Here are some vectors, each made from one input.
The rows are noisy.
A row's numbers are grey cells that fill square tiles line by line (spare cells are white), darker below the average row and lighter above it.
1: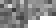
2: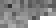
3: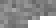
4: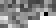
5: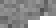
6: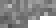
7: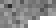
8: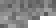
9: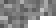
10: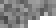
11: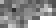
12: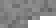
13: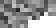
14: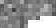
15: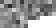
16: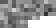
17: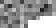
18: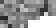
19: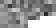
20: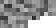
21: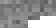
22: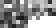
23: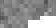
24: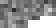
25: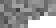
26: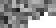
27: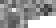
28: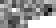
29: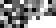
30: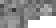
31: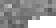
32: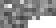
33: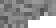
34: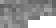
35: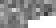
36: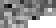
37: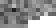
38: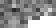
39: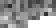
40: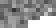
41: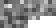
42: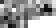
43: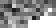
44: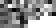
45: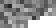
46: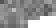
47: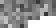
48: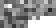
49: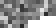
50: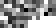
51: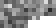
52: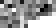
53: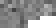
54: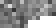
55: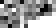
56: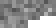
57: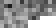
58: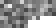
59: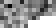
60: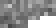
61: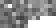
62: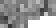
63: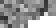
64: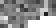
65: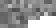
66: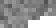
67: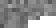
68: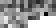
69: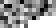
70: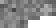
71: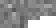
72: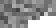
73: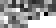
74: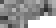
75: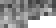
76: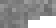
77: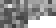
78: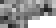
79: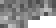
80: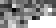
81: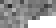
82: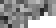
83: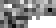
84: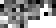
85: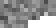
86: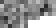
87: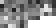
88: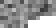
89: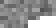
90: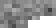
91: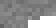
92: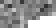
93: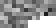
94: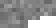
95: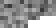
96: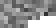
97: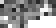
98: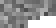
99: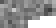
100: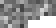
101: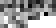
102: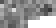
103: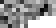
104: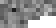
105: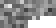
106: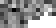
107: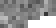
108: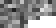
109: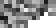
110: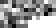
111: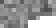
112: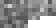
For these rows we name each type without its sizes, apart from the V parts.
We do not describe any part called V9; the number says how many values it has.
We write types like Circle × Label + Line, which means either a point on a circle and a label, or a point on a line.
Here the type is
Bool × Circle × V9.
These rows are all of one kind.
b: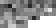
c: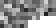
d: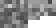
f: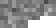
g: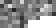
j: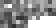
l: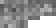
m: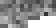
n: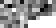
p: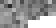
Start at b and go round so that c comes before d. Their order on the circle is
b, m, n, f, c, p, g, j, l, d.
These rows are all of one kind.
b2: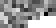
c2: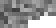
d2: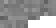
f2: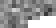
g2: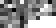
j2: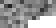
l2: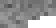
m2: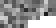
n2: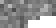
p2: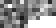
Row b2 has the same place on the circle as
m2 and p2.
